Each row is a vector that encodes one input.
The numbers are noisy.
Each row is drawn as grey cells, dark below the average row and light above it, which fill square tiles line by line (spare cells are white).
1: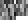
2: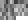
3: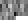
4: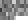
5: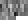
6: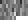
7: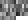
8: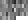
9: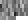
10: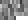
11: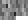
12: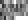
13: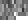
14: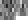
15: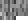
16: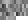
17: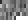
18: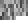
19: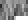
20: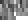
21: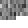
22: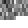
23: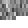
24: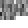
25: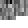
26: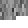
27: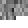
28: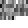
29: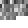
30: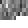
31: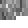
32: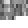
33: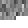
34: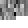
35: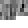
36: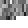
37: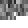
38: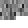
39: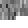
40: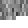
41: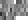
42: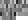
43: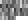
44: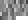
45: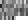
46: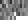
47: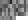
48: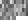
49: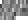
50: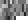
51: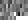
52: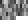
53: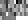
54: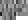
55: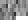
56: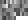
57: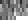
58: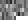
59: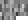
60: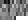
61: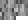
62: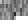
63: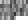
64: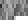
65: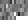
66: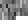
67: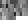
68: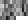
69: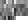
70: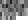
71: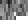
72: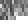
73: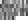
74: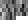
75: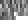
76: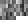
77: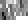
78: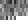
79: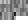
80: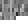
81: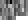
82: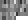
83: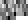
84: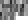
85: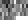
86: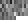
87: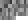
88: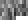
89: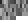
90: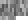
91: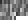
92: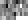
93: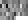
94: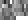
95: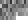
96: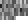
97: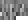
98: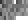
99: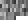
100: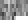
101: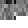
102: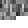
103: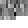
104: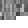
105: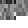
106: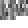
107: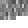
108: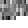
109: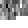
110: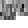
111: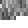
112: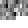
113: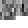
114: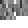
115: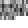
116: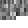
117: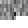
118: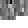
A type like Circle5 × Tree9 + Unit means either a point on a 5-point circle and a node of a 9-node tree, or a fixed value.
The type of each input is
Bool × Bool × Bool × (Line8 + Tree8).
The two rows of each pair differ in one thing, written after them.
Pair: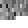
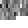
the node of the tree
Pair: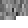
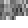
one of the three true/false values
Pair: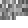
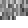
the node of the tree
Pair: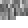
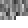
one of the three true/false values
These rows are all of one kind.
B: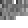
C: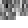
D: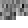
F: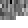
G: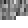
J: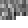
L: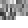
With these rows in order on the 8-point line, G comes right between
B and L.
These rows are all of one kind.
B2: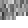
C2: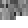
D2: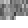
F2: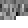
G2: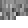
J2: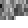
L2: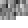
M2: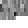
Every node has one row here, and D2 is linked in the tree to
M2.
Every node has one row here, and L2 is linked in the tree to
B2.
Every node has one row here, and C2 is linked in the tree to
J2.
